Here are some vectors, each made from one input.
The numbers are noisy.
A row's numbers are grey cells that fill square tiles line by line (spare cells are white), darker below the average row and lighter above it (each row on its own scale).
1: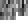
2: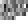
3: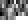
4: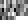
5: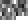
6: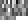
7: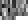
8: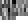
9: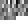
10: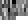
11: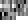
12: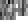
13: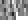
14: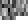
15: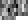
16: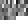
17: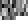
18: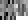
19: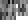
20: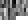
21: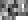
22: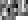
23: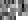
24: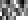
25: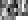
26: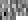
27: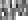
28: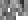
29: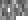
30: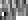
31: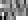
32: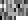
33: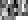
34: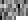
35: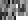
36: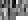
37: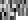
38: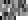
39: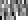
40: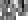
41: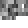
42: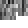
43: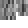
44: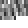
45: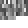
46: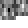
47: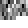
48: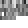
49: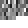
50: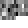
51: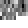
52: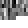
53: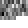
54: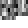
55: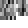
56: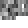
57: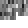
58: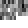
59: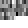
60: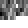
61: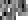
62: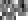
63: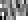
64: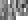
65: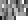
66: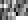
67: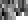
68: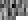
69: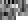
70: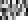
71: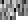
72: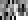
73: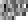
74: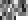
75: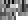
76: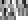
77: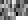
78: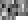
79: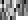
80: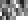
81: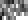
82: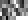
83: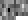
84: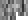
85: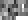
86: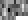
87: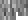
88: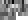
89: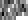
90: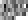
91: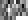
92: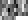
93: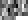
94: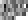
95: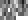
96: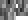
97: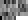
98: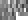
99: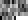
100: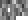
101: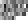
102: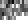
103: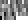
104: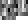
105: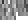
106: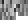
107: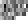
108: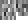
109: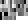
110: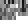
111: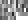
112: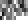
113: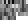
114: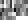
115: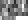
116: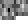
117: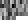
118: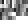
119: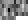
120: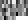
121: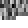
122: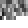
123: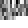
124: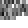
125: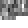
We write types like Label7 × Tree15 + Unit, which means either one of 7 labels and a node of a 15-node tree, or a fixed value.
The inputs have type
List2(Line6 + Line7).
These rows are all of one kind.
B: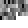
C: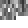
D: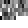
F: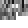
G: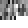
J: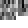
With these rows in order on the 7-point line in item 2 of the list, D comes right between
B and G.
